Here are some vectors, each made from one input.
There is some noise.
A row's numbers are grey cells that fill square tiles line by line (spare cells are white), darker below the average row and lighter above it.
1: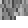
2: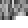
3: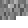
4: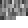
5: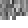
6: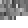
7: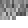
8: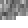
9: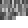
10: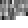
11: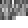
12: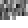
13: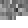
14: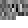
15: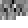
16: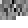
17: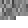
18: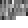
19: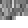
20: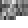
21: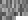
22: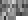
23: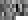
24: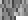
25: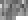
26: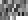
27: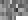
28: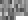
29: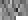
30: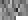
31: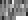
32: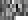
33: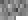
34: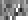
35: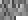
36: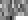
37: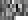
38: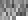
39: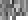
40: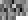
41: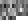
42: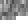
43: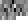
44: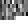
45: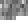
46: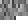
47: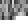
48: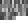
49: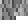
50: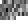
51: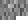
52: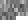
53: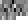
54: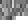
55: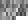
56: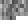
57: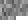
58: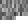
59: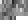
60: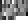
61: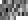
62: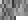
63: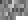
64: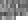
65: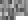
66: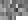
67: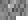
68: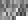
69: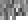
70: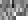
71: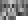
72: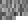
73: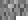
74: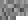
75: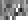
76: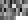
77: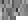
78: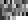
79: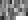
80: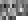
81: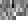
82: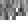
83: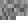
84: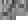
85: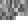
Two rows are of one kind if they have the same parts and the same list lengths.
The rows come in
2 kinds.
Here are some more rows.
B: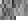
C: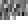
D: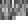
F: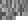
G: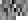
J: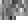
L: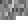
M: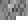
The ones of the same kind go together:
B, D, F, J, L, M
C, G

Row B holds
a point on a 6-point line and three true/false values.
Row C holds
a point on a 6-point circle and a point on a 6-point line.
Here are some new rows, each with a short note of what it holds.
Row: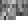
a point on a 6-point circle and a point on a 6-point line
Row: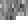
a point on a 6-point line and three true/false values
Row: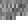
a point on a 6-point line and three true/false values
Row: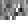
a point on a 6-point circle and a point on a 6-point line
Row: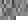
a point on a 6-point line and three true/false values
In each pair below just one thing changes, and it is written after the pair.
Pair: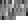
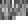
one of the three true/false values
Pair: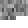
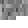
the place on the 6-point line
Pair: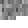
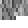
the place on the 6-point line
